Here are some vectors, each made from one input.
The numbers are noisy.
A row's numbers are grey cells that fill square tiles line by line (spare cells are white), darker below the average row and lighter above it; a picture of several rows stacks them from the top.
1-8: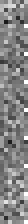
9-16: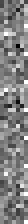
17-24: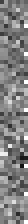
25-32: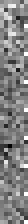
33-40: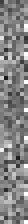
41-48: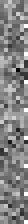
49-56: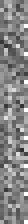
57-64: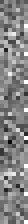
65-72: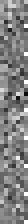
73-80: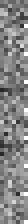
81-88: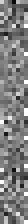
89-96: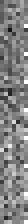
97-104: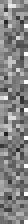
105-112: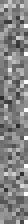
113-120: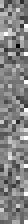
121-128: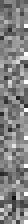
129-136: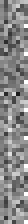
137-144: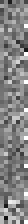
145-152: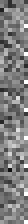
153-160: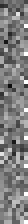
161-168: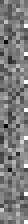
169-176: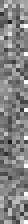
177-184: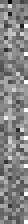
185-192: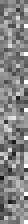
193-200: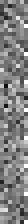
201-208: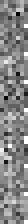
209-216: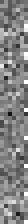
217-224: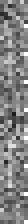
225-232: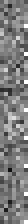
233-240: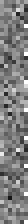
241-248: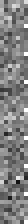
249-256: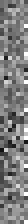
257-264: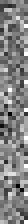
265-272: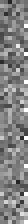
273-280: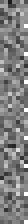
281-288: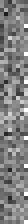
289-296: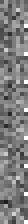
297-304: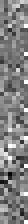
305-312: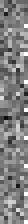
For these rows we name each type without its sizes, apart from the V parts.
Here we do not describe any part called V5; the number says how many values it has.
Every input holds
either a point on a circle, or a fixed value, or a true/false value and a value of V5.
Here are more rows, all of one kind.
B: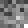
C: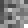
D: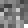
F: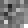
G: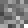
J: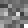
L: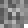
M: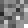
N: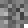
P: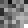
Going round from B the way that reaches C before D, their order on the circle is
B, P, L, C, G, M, N, J, F, D.
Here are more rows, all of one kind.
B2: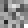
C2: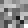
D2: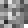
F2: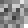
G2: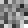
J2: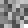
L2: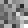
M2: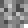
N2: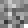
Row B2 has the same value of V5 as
C2, D2 and N2.
